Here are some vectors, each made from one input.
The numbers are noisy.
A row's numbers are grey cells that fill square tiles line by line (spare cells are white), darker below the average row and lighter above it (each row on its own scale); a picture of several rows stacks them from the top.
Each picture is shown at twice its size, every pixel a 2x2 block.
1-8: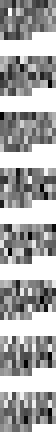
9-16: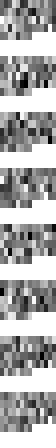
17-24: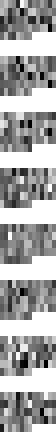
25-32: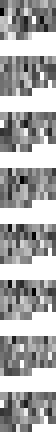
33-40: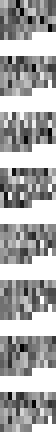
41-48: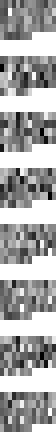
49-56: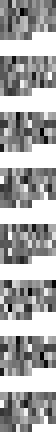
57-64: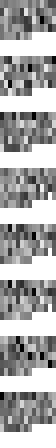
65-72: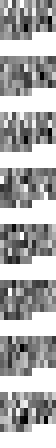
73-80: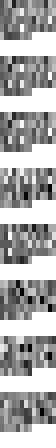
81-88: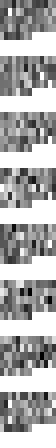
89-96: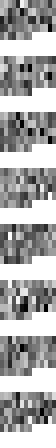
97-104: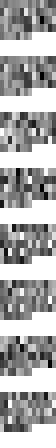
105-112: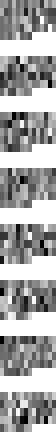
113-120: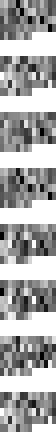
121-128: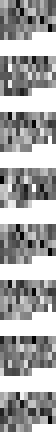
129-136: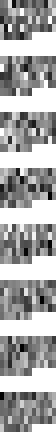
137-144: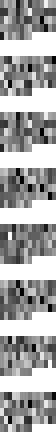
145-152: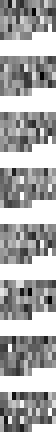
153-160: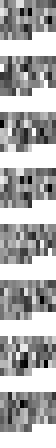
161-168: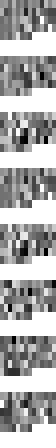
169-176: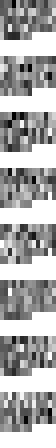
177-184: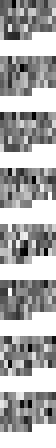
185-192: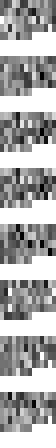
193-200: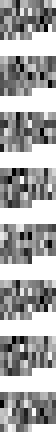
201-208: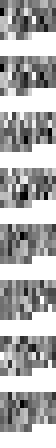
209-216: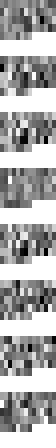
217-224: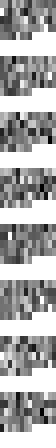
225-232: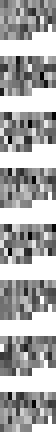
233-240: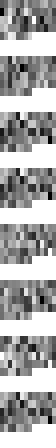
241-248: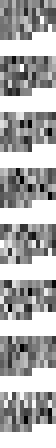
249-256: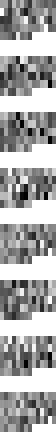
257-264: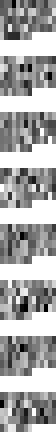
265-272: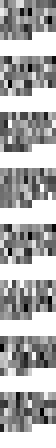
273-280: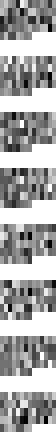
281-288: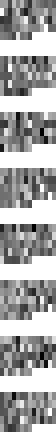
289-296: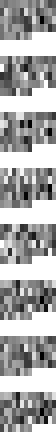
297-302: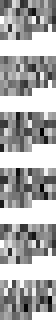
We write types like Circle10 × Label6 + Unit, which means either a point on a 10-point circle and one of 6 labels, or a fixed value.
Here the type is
Bool × Bool × Bool × Bool + Line15.
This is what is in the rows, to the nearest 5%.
About 20% of them hold a point on a 15-point line. The rest hold four true/false values.
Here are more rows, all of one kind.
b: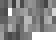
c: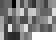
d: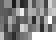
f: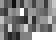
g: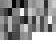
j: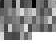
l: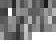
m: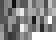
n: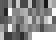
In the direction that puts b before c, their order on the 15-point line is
l, b, n, m, d, g, f, c, j.
